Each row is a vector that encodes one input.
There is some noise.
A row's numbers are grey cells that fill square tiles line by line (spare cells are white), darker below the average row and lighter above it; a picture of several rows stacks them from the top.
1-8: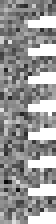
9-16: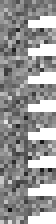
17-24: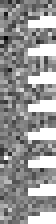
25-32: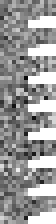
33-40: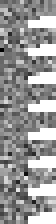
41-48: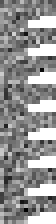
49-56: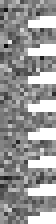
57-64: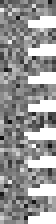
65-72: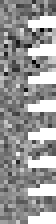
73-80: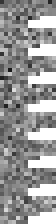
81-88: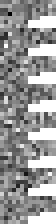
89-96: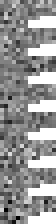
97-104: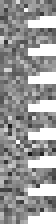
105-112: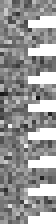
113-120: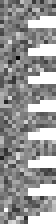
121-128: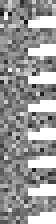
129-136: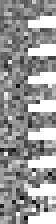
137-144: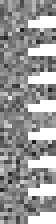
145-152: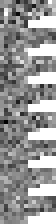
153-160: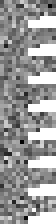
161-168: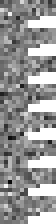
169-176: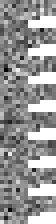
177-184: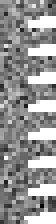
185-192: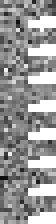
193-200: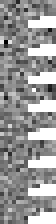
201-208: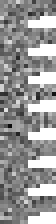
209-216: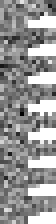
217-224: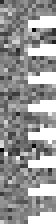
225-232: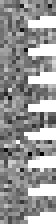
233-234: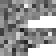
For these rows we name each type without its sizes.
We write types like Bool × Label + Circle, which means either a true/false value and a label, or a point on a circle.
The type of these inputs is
(Bool × Bool × Bool + Unit) × Line × (Tree + Unit).
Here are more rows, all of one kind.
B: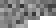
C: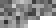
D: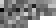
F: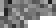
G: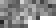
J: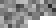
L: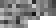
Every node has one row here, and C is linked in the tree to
G and L.
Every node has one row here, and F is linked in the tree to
D and G.
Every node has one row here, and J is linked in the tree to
B and G.
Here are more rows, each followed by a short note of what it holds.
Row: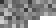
a point on a line and three true/false values
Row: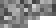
a point on a line and a node of a tree
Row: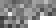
a point on a line
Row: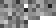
a point on a line and three true/false values
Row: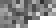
a point on a line and three true/false values
